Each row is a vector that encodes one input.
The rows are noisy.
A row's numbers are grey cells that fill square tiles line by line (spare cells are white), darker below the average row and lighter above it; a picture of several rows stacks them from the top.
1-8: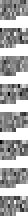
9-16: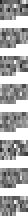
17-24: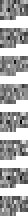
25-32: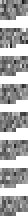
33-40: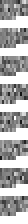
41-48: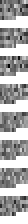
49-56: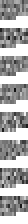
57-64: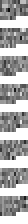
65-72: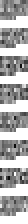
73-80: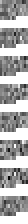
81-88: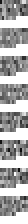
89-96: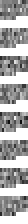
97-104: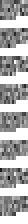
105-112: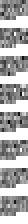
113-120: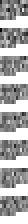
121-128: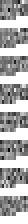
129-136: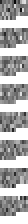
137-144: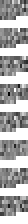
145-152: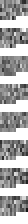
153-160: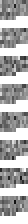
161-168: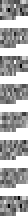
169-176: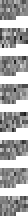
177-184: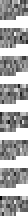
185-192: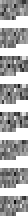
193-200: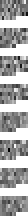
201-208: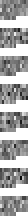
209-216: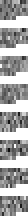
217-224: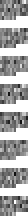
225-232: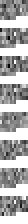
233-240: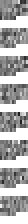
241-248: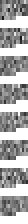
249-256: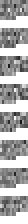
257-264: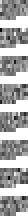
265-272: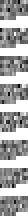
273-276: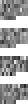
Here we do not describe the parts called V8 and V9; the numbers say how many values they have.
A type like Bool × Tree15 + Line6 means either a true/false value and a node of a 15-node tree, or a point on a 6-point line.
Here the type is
Bool × Line5 + Label10 + V8 × V9.
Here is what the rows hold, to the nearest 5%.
About 45% of them hold one of 10 labels. About 15% of them hold a point on a 5-point line and a true/false value. The rest hold a value of V8 and a value of V9.
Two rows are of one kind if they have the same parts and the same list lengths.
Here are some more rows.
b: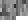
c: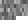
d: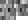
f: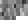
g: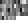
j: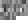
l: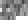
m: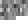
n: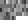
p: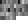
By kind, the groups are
b, c, f, j, l, m
d, g, p
n

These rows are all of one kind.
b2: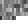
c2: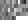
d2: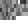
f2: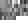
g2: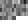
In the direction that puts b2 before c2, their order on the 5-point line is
b2, g2, f2, d2, c2.
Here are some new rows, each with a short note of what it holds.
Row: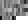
a point on a 5-point line and a true/false value
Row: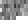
one of 10 labels
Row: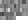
one of 10 labels
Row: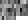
a value of V8 and a value of V9
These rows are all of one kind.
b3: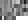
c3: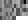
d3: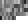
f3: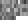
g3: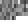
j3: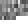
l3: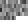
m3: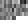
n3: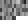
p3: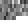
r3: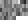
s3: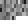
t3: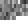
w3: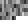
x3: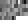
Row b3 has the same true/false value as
d3, f3, j3 and x3.
